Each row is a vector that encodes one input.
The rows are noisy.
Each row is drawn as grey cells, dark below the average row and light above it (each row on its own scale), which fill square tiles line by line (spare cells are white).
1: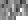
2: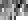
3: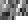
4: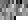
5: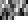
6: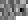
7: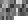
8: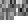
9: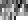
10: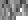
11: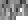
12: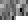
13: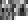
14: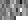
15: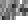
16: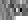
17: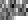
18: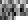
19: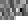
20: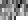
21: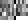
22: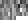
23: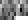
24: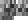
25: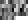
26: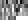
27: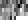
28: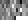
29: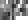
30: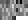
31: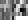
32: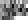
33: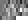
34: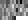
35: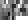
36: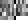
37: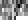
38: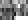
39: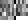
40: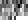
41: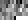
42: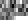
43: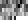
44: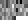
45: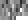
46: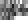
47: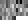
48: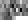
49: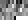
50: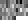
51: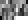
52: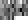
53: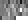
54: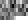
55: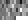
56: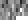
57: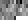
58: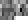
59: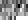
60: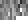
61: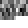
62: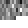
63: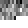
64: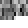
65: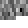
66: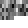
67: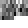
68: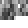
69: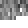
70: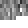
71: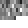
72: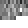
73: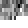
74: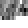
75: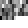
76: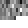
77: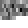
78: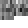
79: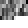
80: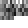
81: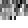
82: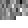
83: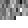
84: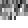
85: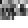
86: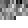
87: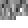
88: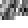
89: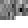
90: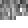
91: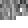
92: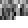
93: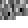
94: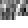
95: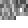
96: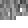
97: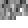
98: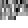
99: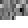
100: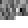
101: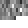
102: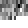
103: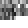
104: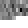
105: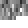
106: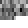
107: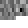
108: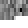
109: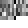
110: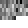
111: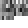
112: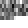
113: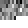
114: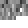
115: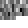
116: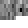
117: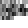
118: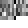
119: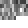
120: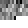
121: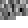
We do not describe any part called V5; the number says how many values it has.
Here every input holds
a list of up to two items, each a true/false value and a value of V5.
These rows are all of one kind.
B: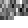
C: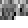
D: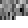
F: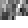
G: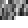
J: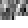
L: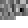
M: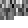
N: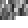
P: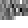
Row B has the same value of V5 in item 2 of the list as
C, D, F and G.
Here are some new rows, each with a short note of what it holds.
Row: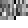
the empty list
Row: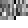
the empty list
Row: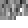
a list of one item
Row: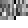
the empty list
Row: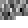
a list of two items
